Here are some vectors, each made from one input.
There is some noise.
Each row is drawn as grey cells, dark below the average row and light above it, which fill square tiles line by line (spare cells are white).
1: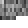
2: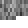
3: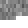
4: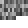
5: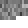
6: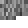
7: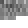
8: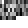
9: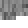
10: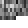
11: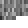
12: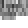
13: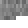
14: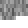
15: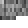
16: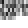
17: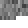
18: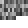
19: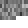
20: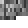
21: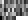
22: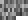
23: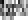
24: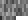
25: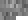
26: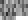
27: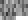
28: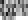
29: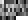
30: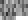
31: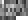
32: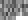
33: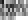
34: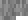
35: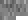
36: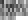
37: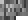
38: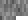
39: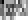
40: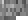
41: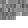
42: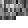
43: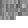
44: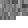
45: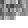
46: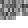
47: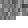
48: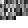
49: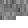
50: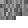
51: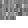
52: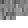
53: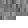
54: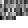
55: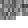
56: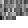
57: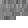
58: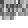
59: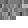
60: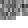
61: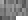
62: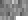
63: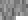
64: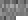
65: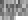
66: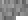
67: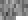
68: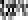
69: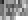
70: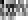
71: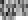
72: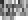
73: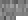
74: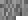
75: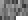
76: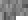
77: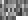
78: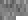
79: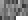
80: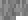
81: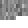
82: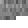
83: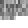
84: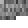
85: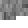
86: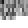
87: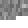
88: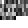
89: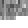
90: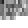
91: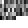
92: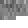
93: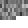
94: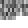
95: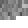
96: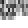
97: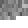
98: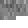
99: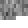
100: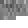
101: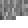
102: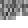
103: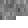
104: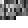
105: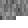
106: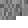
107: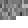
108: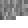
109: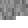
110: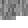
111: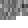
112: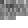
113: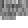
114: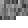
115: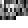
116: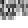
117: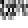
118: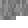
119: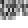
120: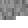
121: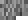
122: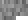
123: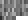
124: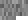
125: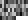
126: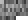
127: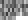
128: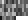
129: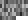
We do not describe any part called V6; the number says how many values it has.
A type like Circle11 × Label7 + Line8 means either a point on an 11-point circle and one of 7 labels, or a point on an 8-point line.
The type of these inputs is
Bool × (Line4 + V6).
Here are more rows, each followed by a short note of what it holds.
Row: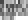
a true/false value and a value of V6
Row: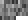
a point on a 4-point line and a true/false value
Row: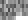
a true/false value and a value of V6
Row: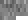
a point on a 4-point line and a true/false value
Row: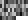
a true/false value and a value of V6
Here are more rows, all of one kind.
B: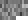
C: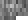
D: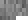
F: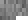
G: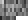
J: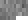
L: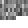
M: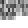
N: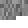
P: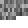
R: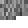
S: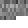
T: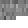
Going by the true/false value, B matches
L, N, P and R.
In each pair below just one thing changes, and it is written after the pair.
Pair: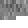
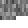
the place on the 4-point line
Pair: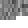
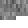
the true/false value
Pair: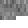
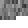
the true/false value
